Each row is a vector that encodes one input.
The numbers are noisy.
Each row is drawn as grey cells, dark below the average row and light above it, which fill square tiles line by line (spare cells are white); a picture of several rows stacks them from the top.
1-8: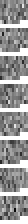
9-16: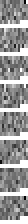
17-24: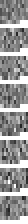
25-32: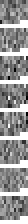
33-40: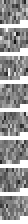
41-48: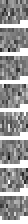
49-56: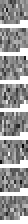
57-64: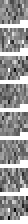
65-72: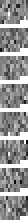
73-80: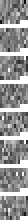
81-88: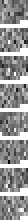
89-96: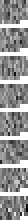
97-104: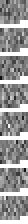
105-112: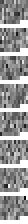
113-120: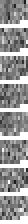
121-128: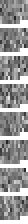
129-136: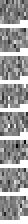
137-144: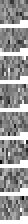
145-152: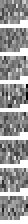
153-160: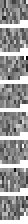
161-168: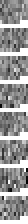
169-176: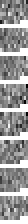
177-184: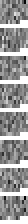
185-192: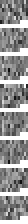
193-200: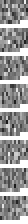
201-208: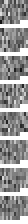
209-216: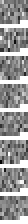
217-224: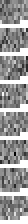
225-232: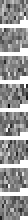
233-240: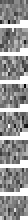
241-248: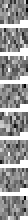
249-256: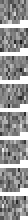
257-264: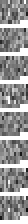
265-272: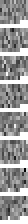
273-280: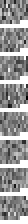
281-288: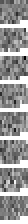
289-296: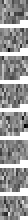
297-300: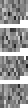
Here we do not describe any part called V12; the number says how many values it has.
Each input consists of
a point on an 11-point line, three true/false values and a value of V12, together with either a point on an 11-point circle, or a fixed value.
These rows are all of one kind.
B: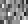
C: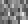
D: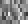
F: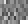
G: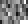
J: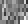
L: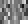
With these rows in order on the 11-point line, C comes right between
D and F.
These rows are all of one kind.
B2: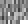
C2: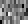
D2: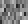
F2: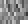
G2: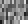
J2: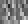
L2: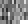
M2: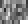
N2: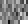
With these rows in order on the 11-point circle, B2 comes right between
F2 and N2.
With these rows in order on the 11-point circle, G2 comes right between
C2 and L2.
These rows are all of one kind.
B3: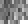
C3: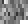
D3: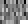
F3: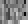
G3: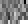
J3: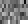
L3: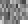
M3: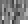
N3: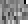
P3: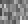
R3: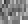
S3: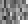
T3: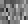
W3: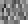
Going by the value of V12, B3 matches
F3, G3 and L3.
